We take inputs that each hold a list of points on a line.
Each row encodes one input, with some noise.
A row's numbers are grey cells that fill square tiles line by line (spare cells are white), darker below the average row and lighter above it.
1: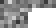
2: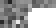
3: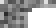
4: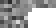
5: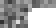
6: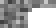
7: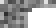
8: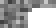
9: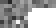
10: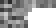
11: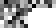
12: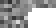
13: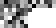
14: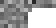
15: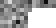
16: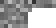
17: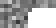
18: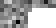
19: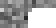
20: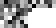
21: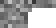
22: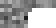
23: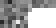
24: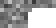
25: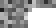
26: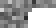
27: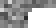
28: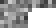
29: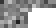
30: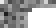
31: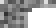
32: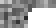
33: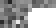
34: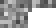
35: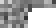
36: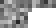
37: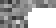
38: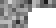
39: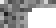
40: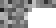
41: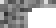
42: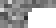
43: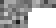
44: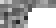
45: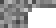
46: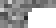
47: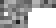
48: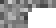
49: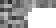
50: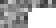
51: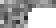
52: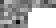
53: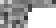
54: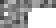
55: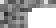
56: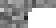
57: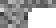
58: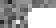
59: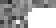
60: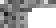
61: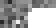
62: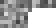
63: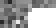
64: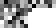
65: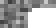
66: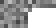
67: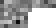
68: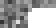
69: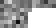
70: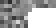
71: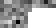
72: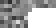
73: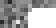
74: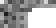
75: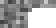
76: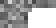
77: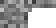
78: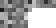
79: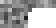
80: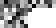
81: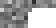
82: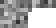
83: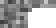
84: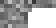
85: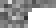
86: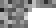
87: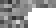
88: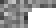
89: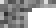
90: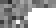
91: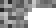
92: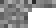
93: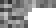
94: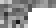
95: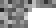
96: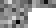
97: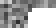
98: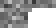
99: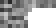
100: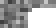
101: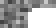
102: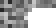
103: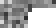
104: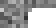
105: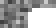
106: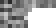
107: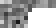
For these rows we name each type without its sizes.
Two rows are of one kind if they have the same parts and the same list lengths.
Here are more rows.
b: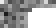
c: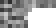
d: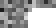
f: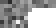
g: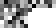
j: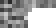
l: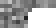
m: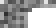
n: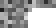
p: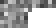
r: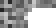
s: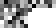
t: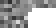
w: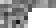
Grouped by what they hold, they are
b, c, d, f, j, m, n, r, t
g, s
l, p, w

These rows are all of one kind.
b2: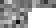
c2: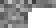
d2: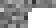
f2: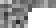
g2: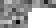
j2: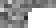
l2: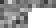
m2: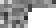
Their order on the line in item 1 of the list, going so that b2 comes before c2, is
g2, b2, l2, c2, d2, j2, f2, m2.
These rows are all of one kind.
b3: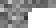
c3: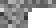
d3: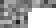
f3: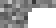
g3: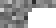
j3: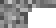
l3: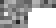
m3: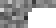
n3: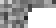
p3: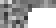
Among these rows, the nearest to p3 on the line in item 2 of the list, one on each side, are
b3 and j3.
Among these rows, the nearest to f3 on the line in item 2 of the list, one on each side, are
g3 and j3.
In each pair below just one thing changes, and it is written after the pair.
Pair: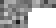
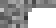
the place on the line in item 1 of the list
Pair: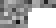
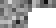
the place on the line in item 2 of the list
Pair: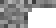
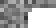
the place on the line in item 2 of the list
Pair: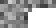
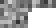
the place on the line in item 1 of the list
